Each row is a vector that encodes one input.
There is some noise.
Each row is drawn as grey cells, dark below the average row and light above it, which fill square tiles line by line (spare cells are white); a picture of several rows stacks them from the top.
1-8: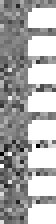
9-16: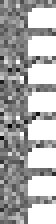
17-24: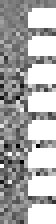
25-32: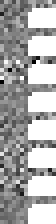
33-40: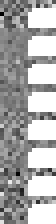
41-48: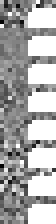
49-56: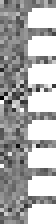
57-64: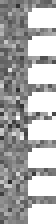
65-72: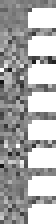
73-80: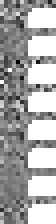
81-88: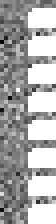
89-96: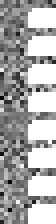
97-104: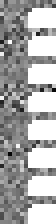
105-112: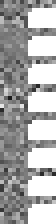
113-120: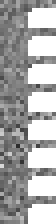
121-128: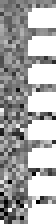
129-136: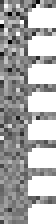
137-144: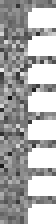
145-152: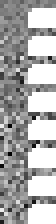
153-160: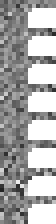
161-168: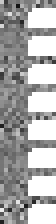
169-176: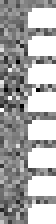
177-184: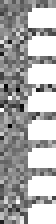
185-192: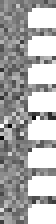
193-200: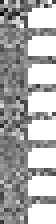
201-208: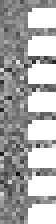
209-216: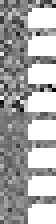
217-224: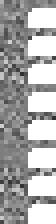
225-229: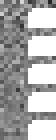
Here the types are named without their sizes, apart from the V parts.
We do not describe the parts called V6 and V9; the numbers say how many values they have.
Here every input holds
a point on a line, together with either a label and a value of V9, or a value of V6.
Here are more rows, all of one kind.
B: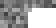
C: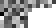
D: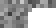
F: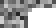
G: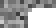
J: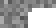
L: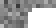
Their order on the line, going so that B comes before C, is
D, B, J, C, G, F, L.
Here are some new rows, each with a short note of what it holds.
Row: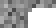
a label, a point on a line and a value of V9
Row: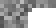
a point on a line and a value of V6
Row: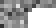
a point on a line and a value of V6
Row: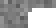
a label, a point on a line and a value of V9
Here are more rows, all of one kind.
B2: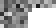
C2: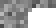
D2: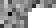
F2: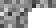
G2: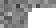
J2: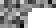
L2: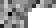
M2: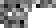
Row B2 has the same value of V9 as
D2 and J2.
